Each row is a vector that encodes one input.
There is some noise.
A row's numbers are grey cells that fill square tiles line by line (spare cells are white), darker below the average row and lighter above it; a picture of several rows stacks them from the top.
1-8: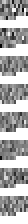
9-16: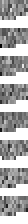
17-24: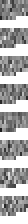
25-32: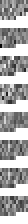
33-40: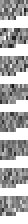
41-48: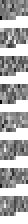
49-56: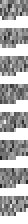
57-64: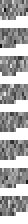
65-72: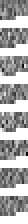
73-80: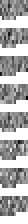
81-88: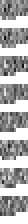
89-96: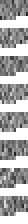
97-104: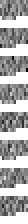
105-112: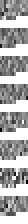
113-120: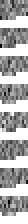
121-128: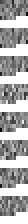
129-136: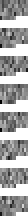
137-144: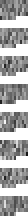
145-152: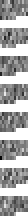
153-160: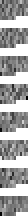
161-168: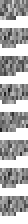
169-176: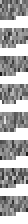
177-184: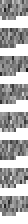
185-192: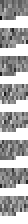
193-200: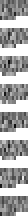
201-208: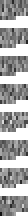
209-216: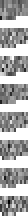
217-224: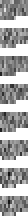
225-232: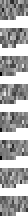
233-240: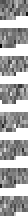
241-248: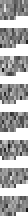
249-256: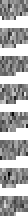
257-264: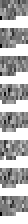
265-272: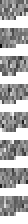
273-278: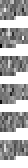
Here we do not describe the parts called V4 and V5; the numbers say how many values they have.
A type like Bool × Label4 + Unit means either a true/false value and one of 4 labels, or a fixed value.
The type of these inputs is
(Bool × Bool × Bool × Bool + Line8) × V5 + List2(Line6 × V4).
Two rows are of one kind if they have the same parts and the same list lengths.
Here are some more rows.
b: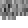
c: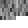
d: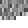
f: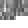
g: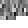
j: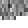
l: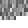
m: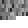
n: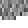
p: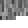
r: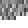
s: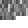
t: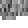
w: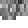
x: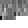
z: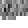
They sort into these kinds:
b, t, z
c, f, m, p, s, x
d, j, l, n, r
g
w

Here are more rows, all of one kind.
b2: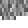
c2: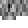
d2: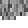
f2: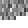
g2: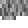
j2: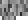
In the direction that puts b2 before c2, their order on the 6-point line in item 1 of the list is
b2, d2, j2, f2, c2, g2.
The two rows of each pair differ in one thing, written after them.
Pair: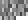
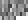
the place on the 6-point line in item 2 of the list
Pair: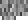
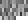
the value of V4 in item 1 of the list
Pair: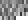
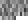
the place on the 6-point line in item 1 of the list
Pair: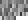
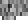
the value of V4 in item 1 of the list
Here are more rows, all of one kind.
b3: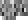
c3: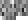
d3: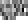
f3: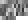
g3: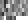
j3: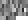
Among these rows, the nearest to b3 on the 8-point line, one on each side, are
c3 and d3.
